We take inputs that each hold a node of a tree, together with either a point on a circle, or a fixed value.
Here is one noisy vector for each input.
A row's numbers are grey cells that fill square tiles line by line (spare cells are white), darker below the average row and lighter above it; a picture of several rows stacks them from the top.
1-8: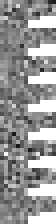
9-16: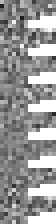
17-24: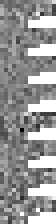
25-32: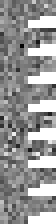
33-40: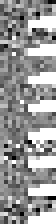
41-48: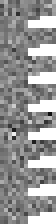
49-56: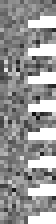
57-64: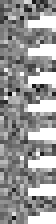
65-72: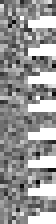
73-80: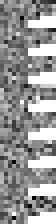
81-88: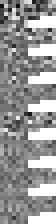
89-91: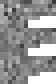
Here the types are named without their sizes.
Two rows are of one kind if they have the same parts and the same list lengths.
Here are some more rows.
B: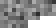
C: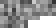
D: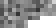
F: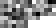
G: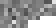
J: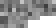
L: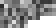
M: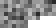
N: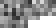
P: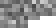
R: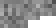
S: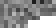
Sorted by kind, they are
B, C, F, M, N, R
D, G, J, L, P, S

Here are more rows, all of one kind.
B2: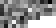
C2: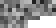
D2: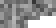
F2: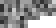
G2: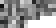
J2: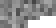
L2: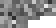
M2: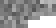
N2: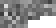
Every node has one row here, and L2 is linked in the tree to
F2, M2 and N2.
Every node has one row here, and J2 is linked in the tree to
D2.
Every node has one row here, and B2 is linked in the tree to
D2.
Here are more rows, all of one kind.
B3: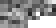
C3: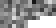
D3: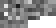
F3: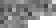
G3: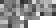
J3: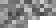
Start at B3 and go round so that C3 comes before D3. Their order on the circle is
B3, F3, C3, J3, D3, G3.
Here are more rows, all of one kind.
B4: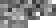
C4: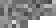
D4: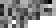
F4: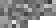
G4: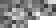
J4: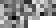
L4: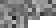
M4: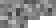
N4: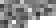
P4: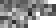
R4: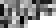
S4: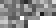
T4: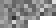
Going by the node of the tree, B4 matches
C4, F4 and S4.
